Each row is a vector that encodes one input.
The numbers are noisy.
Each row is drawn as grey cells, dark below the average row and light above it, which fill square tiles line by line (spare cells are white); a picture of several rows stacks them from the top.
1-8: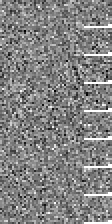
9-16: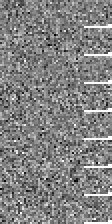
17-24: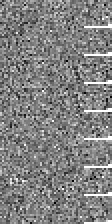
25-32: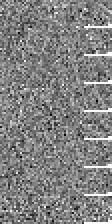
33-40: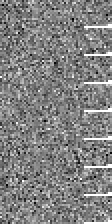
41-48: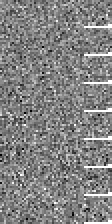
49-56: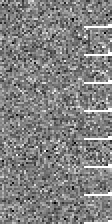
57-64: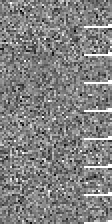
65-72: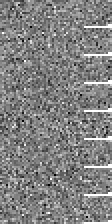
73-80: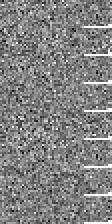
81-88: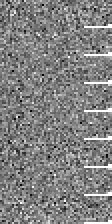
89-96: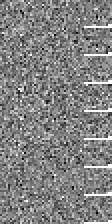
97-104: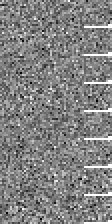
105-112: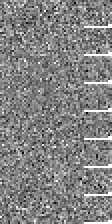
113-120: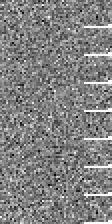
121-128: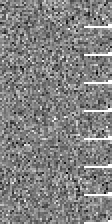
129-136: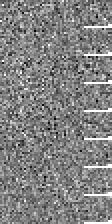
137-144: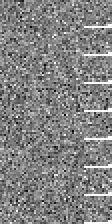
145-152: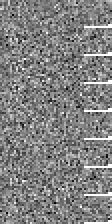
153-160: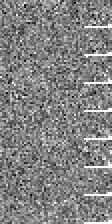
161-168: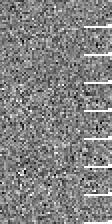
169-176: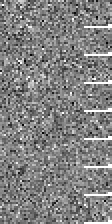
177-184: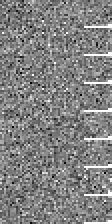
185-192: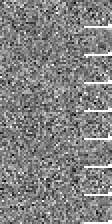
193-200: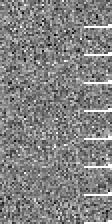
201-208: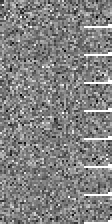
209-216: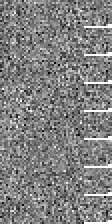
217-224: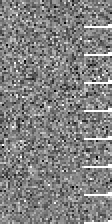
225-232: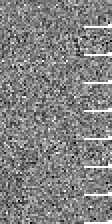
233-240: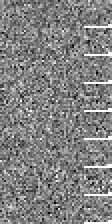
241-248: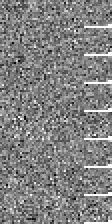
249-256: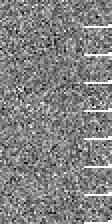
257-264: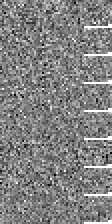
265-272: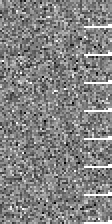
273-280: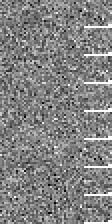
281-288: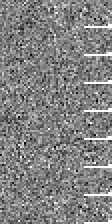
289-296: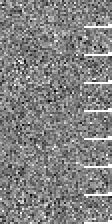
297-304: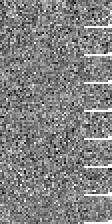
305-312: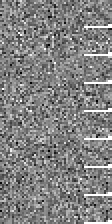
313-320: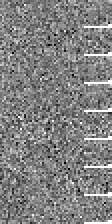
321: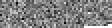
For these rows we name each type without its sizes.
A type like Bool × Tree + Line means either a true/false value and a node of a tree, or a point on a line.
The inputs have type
Label × (Line + Tree).
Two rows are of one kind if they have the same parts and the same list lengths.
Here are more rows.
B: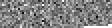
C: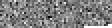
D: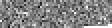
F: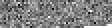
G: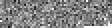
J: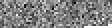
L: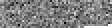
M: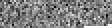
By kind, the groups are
B, D, F, G, L
C, J, M

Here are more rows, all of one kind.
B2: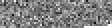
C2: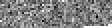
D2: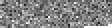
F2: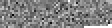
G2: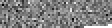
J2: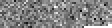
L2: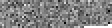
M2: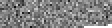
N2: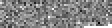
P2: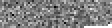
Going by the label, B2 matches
F2, L2 and P2.
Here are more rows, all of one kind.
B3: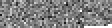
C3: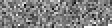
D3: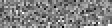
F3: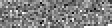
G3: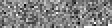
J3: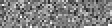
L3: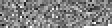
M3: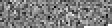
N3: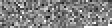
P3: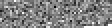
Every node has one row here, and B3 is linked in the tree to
D3, F3, G3, L3 and P3.
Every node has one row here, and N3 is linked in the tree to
F3.
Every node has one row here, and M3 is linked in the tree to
P3.
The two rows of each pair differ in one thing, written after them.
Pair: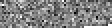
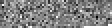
the node of the tree
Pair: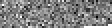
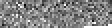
the label
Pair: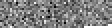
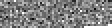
the label
